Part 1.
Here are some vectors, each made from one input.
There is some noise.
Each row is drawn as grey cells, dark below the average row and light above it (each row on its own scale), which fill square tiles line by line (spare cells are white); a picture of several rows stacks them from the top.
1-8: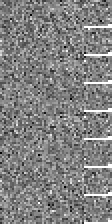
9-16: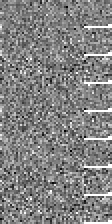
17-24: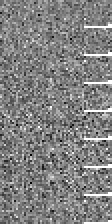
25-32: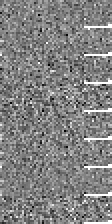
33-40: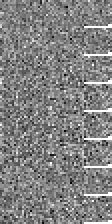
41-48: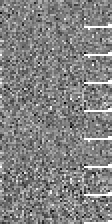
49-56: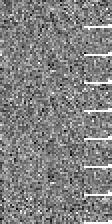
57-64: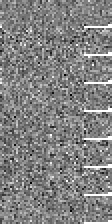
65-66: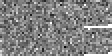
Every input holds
either a point on a 5-point line, or a point on a 7-point line.
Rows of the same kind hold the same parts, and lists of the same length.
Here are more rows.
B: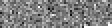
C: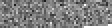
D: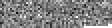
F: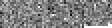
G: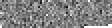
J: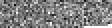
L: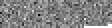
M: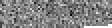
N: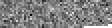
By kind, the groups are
B, D, F, L, M
C, G, J, N

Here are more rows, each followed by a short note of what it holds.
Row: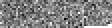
a point on a 7-point line
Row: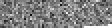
a point on a 7-point line
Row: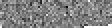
a point on a 7-point line
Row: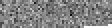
a point on a 5-point line
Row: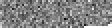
a point on a 7-point line
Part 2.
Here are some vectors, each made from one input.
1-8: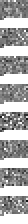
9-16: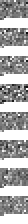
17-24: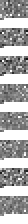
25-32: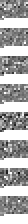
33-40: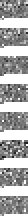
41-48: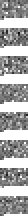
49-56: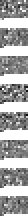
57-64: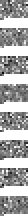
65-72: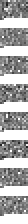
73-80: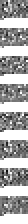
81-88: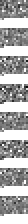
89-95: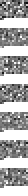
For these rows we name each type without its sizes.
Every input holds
a list of points on a line.
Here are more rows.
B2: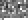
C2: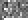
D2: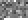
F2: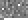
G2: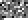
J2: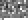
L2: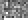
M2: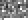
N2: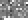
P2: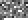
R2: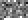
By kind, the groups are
B2, J2, M2
C2, D2, G2, P2, R2
F2, L2, N2

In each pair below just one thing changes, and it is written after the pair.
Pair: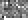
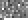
the place on the line in item 2 of the list
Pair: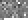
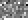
the place on the line in item 2 of the list
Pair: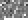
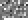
the place on the line in item 2 of the list
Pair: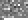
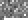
the place on the line in item 2 of the list
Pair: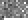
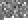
the place on the line in item 1 of the list
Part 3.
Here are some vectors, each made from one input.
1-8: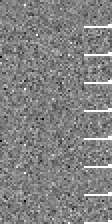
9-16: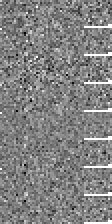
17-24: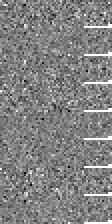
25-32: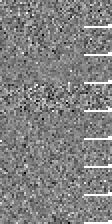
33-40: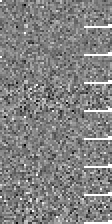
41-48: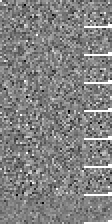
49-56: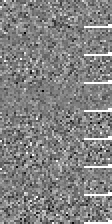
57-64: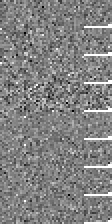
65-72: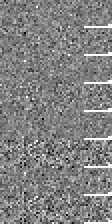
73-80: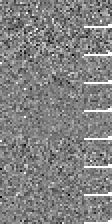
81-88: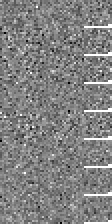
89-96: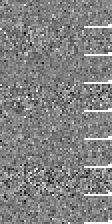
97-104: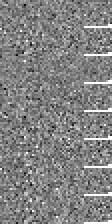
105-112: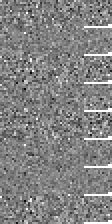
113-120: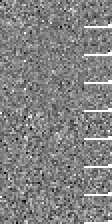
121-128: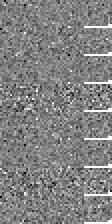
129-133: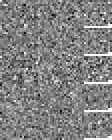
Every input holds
either a point on a 13-point circle, or a point on a 15-point circle, or a fixed value.
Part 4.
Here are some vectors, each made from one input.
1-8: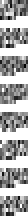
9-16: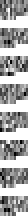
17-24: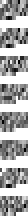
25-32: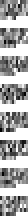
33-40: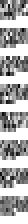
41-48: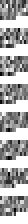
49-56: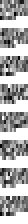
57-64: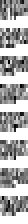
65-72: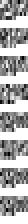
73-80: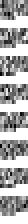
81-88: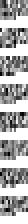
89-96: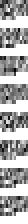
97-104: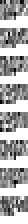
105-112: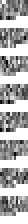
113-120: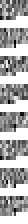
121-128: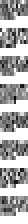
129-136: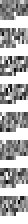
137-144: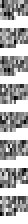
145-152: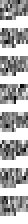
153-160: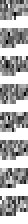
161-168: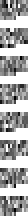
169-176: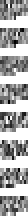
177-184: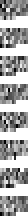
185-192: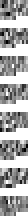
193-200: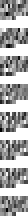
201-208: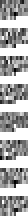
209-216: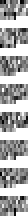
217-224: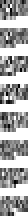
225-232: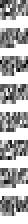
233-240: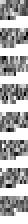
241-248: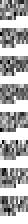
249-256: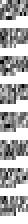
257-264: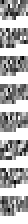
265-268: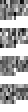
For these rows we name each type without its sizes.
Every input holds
either a fixed value, or a point on each of two lines, or three true/false values.
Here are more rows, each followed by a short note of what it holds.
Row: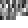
three true/false values
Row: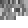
a fixed value
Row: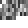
three true/false values
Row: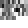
a fixed value
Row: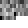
three true/false values
